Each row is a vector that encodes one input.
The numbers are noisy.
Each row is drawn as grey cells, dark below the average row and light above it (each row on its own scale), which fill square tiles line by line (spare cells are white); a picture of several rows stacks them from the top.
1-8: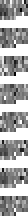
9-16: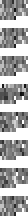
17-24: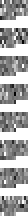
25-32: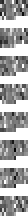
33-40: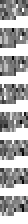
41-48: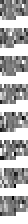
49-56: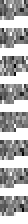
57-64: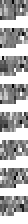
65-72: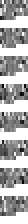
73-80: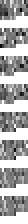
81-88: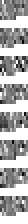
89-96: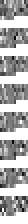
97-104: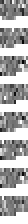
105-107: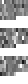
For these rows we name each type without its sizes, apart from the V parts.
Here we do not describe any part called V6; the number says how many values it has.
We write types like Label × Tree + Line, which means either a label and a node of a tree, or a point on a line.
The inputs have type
Bool × (Line + V6).
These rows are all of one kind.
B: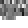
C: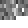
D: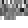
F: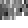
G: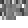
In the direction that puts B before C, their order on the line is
F, D, B, G, C.
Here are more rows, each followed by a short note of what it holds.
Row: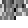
a true/false value and a value of V6
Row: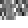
a point on a line and a true/false value
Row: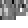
a true/false value and a value of V6
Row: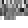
a point on a line and a true/false value
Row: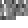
a true/false value and a value of V6
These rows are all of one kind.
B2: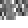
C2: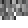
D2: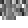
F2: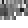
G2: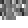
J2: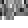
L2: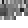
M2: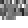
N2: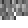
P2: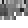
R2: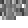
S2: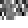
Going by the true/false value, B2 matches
J2 and S2.
